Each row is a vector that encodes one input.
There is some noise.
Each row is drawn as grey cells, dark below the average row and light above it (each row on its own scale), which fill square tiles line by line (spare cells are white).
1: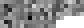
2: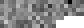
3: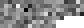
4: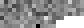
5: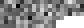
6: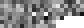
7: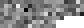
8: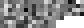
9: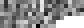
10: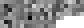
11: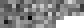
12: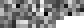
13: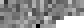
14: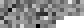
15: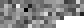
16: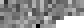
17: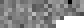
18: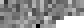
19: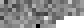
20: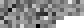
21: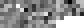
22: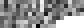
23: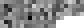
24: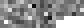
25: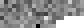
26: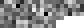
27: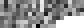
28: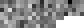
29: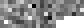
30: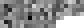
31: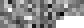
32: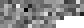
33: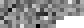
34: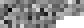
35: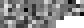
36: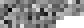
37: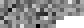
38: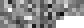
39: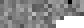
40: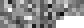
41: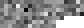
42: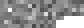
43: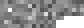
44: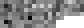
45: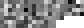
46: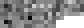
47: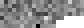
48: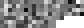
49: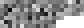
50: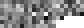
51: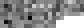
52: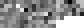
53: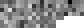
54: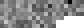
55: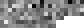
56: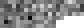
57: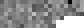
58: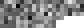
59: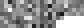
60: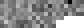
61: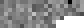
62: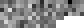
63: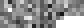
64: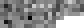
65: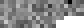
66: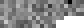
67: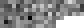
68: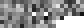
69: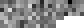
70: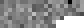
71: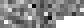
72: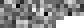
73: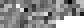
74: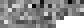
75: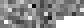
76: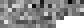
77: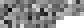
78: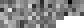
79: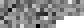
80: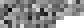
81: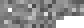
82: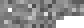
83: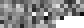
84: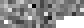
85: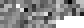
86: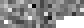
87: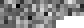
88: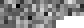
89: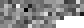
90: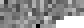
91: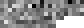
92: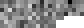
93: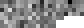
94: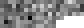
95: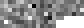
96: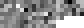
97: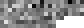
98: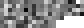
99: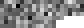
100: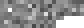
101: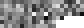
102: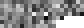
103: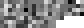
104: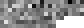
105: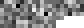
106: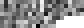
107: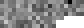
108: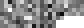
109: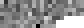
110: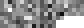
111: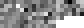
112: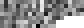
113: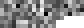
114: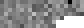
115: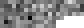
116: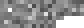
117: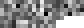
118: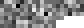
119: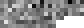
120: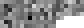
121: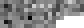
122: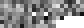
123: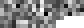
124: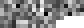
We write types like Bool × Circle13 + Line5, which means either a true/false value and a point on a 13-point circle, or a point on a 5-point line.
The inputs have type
Circle11 + Line11.
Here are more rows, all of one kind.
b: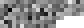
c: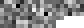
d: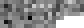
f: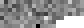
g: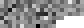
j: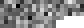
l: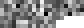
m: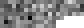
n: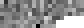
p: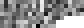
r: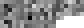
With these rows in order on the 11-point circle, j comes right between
c and m.
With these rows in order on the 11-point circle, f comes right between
g and n.
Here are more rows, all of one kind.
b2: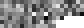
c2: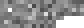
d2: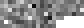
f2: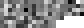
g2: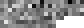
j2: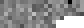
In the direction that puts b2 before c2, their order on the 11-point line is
f2, b2, j2, g2, d2, c2.
